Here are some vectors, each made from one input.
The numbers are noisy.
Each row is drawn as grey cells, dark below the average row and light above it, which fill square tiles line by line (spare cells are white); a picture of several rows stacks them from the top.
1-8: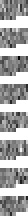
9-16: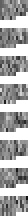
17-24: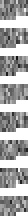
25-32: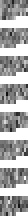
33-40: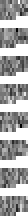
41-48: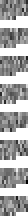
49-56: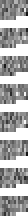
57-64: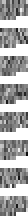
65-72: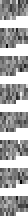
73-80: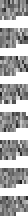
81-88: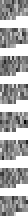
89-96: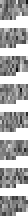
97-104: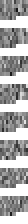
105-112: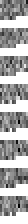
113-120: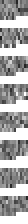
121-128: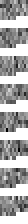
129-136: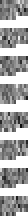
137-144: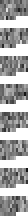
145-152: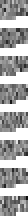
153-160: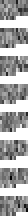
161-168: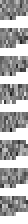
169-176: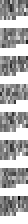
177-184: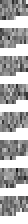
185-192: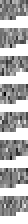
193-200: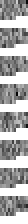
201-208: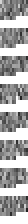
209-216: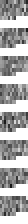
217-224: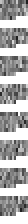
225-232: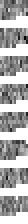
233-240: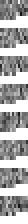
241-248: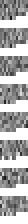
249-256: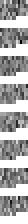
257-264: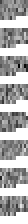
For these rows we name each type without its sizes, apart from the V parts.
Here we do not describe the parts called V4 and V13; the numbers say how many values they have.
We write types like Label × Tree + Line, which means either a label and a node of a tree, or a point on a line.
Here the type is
(Bool × Bool × Bool + V4 × V13) × (Circle + Tree).
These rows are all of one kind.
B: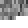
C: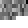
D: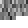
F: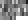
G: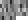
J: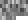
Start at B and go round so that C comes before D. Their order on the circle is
B, C, G, D, F, J.
